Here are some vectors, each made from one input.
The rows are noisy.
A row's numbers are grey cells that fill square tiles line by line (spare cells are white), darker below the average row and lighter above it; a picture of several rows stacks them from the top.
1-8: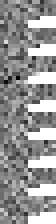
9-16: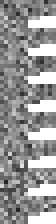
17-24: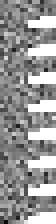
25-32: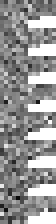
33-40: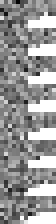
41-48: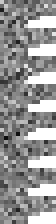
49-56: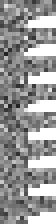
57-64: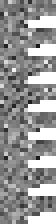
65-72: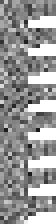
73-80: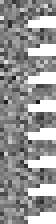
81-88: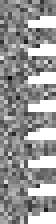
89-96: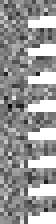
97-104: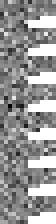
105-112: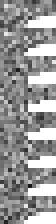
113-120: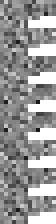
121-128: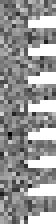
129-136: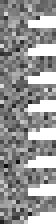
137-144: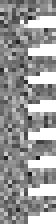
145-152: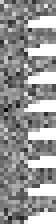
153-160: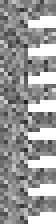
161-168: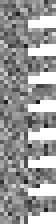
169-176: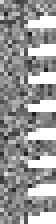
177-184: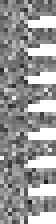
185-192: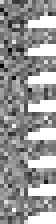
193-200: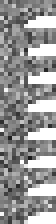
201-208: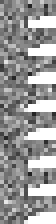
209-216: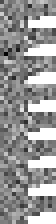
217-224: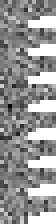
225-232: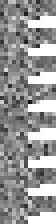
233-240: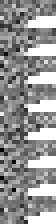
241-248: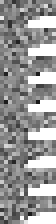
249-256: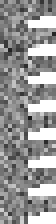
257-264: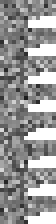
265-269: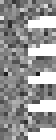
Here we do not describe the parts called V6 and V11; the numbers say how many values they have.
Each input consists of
either a point on a 10-point circle and a true/false value, or a point on a 9-point line and a value of V6, or a value of V11.
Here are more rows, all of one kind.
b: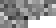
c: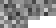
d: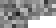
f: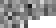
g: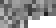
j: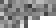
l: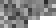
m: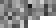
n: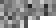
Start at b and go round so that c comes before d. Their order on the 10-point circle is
b, j, c, g, l, d, f, m, n.
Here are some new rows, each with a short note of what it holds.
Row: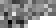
a point on a 9-point line and a value of V6
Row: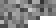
a value of V11
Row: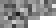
a point on a 10-point circle and a true/false value
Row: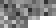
a point on a 10-point circle and a true/false value
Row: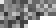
a point on a 9-point line and a value of V6
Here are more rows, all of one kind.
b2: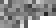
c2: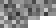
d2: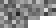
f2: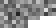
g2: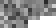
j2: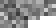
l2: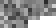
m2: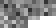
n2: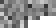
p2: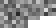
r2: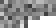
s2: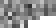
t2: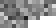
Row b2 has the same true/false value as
n2, r2 and s2.
